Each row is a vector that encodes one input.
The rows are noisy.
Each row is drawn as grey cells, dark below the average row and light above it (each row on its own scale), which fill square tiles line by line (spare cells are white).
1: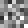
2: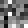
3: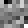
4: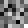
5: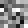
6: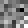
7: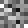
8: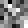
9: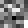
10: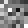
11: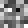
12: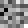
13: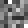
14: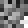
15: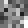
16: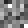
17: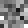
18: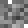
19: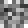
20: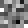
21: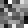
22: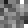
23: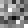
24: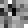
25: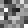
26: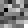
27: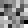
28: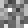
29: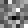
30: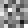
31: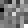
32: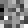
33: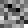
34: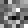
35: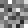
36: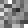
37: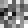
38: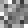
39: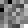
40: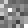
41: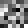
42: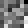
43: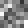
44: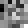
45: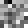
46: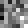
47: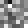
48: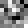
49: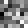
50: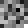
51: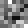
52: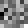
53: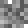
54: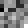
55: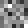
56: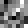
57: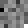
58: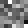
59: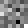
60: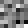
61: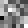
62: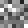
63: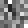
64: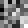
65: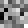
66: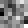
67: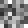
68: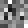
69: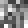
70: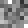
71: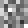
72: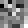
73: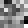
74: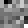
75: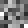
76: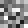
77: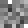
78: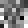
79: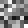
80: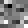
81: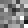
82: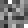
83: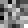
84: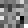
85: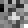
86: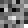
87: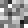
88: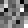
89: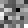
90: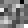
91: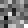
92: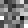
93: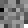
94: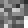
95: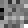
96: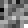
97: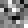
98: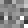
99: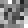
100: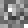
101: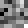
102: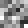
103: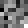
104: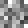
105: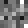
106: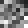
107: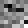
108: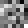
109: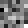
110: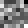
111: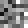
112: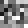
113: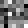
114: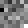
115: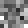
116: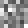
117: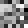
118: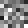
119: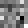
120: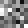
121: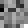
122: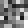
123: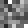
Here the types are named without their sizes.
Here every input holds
a label, together with either a point on each of two lines, or three true/false values.
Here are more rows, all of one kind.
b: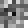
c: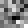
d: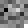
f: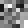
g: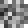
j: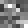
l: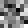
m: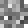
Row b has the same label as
d and g.
